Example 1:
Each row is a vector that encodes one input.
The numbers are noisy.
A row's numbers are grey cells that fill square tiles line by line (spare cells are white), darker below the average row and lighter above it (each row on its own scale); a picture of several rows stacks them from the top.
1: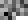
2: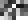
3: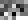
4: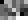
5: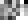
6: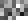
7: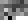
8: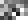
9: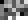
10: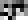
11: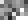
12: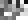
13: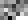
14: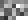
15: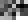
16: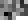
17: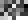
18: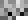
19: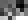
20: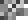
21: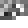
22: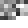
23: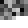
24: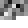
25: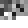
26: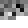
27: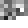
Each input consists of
a point on a 5-point line.
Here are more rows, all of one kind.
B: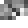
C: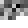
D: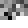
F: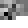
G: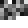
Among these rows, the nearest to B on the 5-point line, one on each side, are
C and G.
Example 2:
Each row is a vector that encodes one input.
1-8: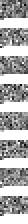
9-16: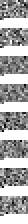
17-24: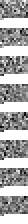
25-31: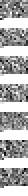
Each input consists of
one of 5 labels.
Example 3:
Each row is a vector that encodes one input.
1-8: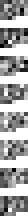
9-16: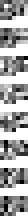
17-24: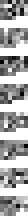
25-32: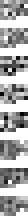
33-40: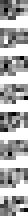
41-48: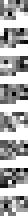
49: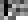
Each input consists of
one of 7 labels.
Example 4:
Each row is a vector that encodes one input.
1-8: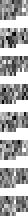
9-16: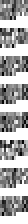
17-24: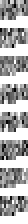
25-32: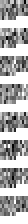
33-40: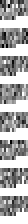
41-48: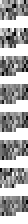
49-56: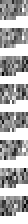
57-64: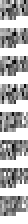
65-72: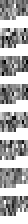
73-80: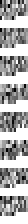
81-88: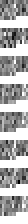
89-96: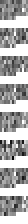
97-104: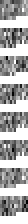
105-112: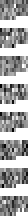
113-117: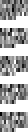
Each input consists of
a point on a 6-point circle.
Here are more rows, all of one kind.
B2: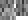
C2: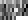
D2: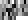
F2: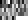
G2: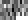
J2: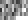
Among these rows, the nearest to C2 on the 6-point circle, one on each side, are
B2 and D2.
